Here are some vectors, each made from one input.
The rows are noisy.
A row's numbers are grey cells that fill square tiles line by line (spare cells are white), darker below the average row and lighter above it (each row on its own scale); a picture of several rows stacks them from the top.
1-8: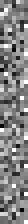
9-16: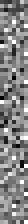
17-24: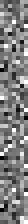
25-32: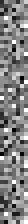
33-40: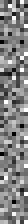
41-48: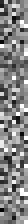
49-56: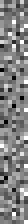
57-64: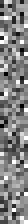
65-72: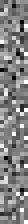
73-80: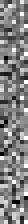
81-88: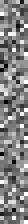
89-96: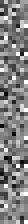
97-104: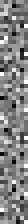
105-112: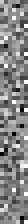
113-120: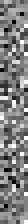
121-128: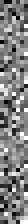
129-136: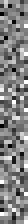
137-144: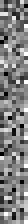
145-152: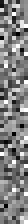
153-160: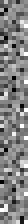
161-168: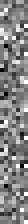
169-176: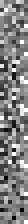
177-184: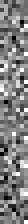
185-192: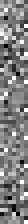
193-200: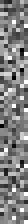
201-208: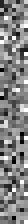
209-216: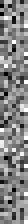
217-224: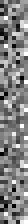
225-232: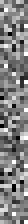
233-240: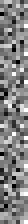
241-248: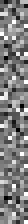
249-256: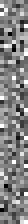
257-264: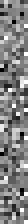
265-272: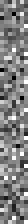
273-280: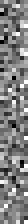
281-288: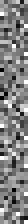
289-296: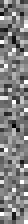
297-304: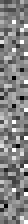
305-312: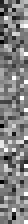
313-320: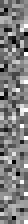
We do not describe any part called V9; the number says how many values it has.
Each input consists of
a list of up to two items, each a true/false value and a value of V9.
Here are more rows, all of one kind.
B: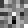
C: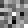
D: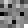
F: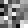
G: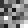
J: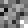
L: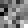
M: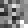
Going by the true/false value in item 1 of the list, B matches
C and D.
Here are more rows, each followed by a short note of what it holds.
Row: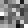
the empty list
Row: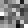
the empty list
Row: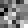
a list of one item
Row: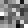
the empty list
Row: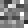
a list of two items
